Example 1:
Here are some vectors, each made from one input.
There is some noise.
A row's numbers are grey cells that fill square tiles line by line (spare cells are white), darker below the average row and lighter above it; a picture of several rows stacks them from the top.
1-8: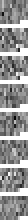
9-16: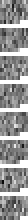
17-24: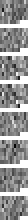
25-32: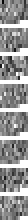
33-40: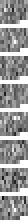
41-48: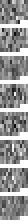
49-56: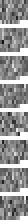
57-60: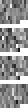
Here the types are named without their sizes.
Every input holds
a list of items, each a point on each of two lines.
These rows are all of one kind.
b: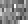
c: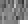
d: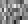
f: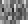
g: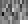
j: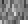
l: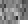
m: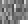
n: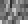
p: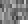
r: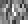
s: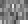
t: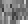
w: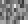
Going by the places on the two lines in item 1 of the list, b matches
d, f and m.
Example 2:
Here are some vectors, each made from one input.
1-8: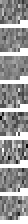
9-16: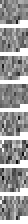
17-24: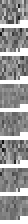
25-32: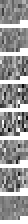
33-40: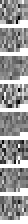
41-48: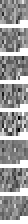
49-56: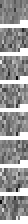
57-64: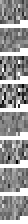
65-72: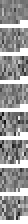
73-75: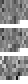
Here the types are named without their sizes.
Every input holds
a point on a circle and four true/false values.
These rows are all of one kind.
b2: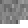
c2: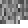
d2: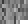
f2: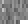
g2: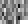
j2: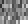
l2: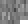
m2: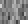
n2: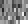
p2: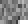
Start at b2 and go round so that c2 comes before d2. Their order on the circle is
b2, j2, m2, f2, c2, g2, n2, d2, p2, l2.
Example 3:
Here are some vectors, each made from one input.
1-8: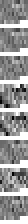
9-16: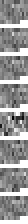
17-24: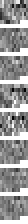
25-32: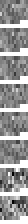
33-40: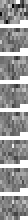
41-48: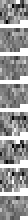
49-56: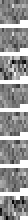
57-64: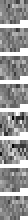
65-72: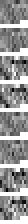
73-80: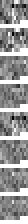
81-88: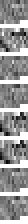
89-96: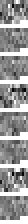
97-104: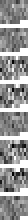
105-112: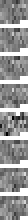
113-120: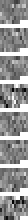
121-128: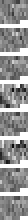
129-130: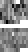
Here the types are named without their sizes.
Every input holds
either a point on a circle, or a node of a tree.
